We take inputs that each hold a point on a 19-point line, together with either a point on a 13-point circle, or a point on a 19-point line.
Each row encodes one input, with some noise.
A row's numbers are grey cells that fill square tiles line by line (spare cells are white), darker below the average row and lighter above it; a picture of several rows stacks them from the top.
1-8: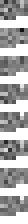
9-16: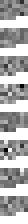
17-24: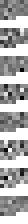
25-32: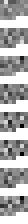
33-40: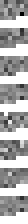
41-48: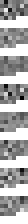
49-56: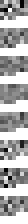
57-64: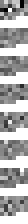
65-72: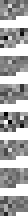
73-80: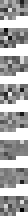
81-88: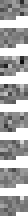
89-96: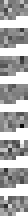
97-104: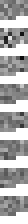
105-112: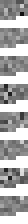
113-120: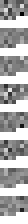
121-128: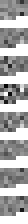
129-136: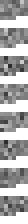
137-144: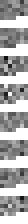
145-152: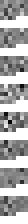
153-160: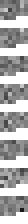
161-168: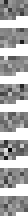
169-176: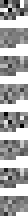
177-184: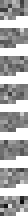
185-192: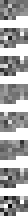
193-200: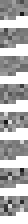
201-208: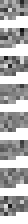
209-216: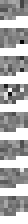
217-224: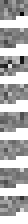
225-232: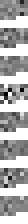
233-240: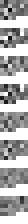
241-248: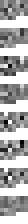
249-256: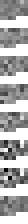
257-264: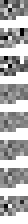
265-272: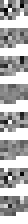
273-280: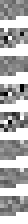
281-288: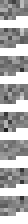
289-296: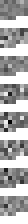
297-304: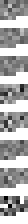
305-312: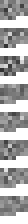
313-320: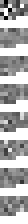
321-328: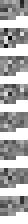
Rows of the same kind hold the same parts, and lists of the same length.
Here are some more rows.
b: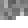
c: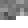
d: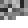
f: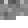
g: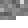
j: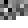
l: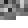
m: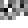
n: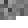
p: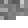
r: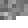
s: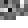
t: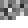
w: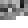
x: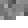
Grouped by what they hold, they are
b, c, f, g, l, m, p, s, t, x
d, j, n, r, w

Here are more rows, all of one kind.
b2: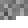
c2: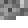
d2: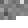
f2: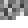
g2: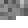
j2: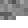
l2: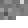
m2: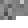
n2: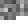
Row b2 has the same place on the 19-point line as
l2 and m2.
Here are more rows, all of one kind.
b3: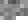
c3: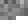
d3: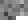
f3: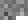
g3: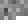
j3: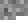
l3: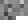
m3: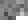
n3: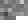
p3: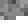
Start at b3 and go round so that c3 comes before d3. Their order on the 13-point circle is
b3, p3, c3, f3, m3, d3, l3, n3, j3, g3.
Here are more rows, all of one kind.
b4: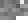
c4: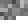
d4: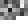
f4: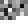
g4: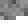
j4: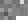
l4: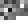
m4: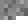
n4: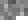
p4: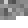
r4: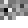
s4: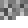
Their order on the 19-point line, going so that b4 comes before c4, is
b4, d4, s4, j4, r4, m4, f4, c4, g4, p4, n4, l4.
